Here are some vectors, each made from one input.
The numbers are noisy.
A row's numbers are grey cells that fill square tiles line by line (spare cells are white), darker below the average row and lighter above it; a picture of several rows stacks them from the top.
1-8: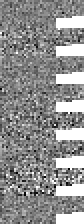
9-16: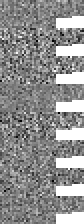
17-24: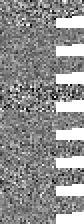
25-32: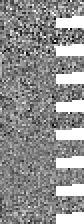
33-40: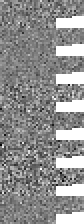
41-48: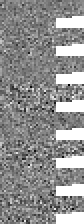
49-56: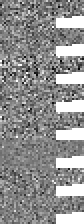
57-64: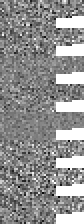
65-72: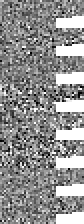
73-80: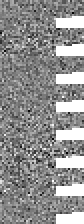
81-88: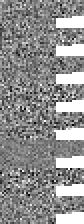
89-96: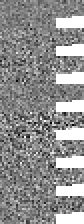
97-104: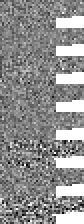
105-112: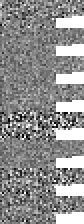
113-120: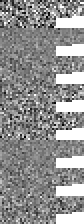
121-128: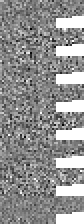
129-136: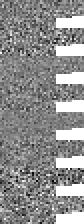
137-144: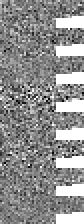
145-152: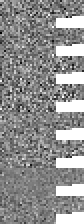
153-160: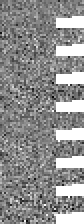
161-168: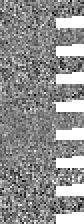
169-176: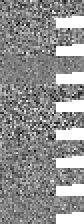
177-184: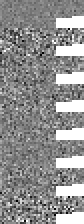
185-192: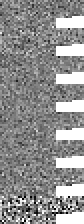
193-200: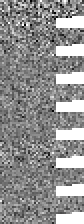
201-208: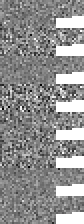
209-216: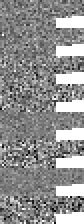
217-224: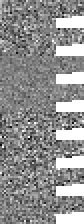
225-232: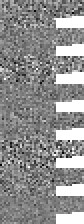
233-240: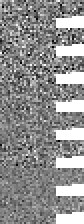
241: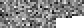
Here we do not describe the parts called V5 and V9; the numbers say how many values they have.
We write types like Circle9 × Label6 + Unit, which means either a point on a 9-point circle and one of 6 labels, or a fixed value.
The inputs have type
Bool × Bool × Bool + (Line10 + V9) × Tree8 × V5.
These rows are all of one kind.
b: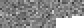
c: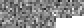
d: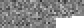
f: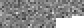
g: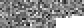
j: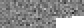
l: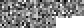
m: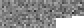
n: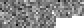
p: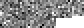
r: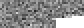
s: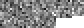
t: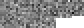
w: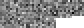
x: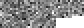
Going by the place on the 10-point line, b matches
g, j, l and x.
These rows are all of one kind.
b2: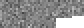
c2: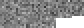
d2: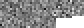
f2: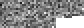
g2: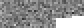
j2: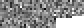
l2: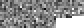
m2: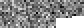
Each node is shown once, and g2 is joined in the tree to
b2, f2, l2 and m2.
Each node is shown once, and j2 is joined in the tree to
l2.
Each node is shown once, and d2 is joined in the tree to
m2.
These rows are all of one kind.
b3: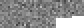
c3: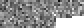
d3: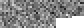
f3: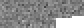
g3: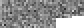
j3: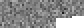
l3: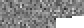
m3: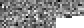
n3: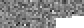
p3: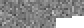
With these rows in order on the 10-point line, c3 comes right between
b3 and m3.
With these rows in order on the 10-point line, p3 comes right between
g3 and n3.
